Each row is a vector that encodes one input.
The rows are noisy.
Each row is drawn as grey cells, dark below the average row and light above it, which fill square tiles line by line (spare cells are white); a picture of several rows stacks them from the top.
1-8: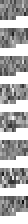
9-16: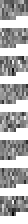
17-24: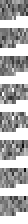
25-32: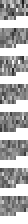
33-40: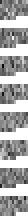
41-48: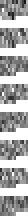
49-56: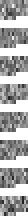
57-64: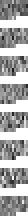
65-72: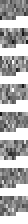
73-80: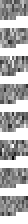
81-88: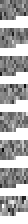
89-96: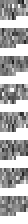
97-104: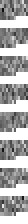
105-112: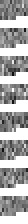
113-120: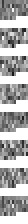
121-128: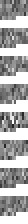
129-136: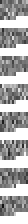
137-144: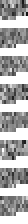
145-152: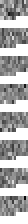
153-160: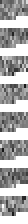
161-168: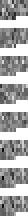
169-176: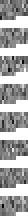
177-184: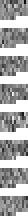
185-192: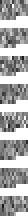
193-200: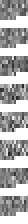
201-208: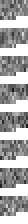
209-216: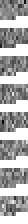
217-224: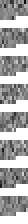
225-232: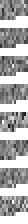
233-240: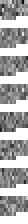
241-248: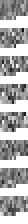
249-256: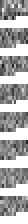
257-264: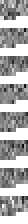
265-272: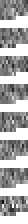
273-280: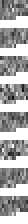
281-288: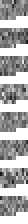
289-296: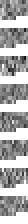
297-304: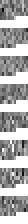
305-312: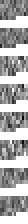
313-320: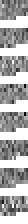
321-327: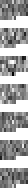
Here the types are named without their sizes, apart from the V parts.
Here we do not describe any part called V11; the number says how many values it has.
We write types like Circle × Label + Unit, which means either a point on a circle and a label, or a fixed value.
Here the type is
(Bool × Bool × Bool × Bool × Line + Label × Label × V11) × Label.
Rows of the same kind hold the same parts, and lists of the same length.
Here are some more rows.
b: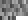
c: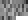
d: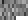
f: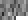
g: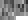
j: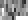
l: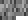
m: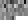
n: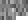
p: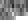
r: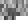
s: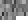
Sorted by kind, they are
b, c, d, f, g, l, m, n, p, s
j, r

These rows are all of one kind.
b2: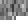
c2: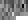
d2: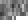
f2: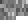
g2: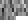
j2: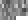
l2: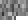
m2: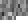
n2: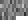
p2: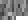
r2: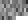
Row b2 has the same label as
d2, l2, m2 and p2.
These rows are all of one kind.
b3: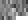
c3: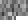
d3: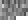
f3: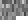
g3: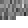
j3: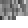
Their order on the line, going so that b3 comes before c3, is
g3, b3, d3, j3, c3, f3.
